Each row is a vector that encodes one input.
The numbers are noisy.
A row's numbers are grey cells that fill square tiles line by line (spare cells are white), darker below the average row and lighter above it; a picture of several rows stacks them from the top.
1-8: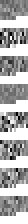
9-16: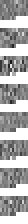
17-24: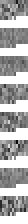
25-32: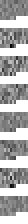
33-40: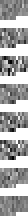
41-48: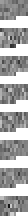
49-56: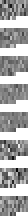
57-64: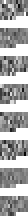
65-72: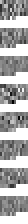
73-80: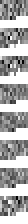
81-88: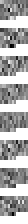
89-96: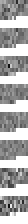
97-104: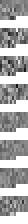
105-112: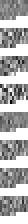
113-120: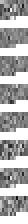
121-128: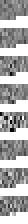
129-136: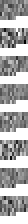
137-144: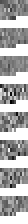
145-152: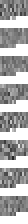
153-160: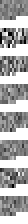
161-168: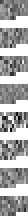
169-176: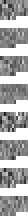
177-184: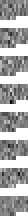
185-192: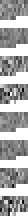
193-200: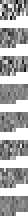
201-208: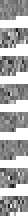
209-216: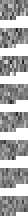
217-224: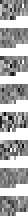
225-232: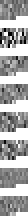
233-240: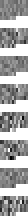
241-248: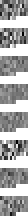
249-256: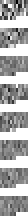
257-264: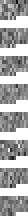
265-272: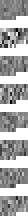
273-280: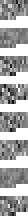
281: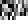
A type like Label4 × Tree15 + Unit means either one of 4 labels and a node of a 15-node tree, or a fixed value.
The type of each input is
(Bool × Bool × Bool × Bool + Line11) × Tree9.
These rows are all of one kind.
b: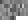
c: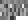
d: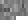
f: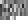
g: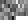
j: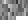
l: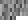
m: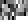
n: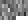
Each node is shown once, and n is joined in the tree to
b, d, f and l.
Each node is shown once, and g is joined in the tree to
f.
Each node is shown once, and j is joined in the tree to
b.
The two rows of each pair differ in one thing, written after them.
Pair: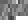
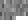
the node of the tree
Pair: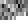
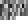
the node of the tree
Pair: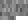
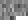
the node of the tree
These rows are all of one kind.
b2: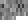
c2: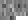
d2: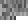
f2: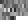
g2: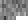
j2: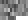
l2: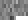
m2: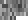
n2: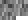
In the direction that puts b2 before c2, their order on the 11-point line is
b2, c2, l2, j2, f2, g2, n2, d2, m2.
